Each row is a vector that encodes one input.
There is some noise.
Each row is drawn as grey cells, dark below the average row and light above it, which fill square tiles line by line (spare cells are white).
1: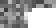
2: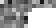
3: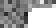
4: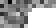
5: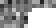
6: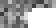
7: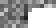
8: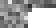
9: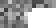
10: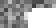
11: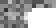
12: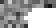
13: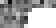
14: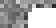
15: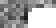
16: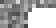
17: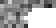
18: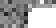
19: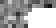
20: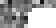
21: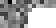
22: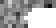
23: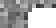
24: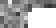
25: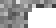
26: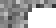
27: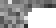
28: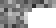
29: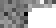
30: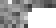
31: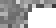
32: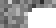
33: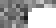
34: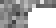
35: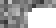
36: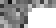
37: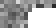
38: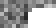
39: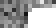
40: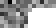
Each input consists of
a point on a 5-point circle and a true/false value.
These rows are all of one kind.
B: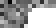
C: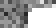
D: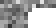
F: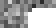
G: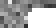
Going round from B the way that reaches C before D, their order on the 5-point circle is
B, C, D, G, F.
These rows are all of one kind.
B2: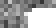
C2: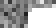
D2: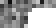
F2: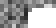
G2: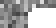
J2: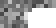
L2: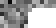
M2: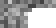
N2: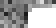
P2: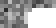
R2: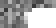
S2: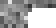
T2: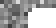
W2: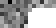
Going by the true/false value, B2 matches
D2, F2, M2 and S2.
